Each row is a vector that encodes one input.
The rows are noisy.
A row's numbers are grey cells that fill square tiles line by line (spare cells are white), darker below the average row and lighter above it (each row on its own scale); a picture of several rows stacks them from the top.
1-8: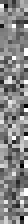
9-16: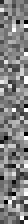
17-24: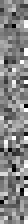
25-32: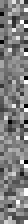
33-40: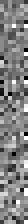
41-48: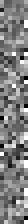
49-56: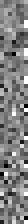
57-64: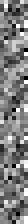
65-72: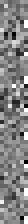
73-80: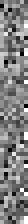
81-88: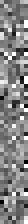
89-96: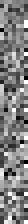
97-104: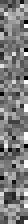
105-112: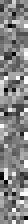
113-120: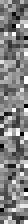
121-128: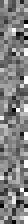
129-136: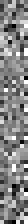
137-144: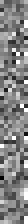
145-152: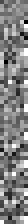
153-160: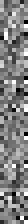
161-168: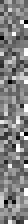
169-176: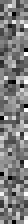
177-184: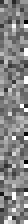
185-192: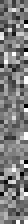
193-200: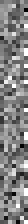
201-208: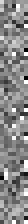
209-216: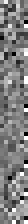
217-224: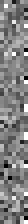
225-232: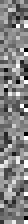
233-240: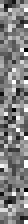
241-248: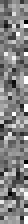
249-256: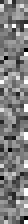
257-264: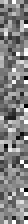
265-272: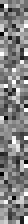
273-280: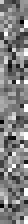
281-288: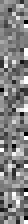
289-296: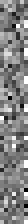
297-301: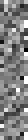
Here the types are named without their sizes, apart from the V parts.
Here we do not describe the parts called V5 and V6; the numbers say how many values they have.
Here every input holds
a point on a line, together with either a true/false value and a value of V5, or a value of V6.
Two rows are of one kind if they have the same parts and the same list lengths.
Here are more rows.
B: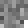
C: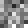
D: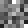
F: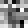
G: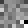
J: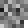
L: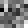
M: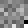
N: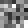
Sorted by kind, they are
B, F, J, L, N
C, D, G, M

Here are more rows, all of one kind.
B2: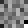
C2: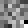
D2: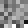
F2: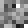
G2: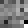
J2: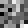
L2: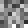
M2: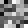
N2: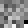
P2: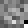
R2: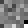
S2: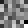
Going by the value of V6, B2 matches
R2 and S2.
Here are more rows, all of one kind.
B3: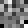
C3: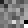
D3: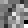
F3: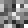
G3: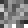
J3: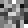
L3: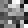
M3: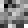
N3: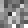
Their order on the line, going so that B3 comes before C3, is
B3, C3, L3, J3, D3, F3, G3, N3, M3.
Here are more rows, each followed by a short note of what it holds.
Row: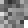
a point on a line, a true/false value and a value of V5
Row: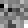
a point on a line, a true/false value and a value of V5
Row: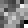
a point on a line and a value of V6
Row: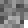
a point on a line, a true/false value and a value of V5
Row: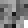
a point on a line, a true/false value and a value of V5
